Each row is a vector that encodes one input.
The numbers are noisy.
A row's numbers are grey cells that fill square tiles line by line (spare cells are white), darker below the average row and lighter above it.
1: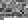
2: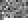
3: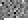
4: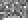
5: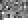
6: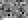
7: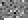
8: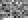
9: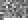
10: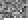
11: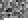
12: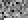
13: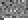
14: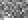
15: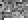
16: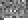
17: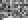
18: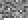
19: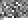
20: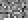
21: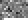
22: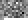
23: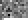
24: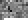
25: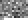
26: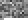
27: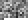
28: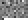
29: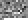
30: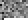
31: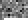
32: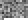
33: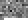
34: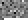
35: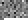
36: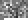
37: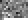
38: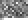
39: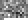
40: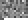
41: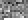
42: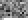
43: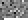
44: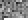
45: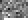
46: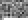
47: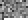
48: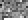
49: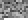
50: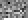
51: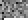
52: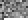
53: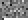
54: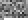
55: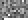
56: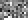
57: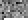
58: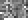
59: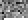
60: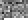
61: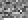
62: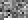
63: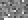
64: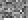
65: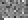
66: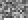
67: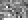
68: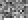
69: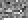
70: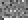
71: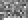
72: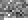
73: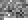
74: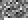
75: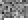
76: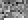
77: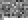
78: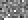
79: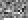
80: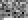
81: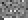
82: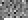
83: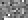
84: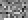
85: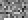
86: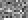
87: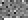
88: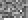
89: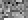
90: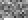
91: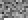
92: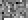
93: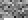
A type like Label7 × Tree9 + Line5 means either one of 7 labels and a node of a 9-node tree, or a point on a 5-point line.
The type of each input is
Line6 × (Tree8 + Unit) + Line9.
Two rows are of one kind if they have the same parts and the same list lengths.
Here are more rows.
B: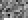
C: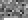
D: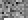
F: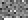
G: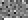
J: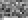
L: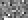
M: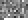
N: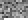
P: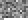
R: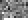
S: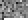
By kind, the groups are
B, C, J, R
D, N, P, S
F, G, L, M

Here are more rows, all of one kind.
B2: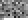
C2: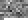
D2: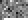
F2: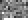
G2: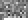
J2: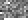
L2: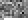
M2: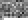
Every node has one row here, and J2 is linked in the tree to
G2.
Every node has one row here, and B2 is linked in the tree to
M2.
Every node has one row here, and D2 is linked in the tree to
C2 and F2.
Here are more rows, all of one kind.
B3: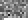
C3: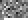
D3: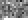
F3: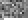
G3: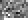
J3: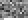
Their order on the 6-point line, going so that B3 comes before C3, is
B3, J3, F3, D3, G3, C3.
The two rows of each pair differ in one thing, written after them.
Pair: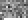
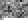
the node of the tree
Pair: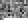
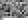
the node of the tree
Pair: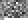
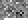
the node of the tree
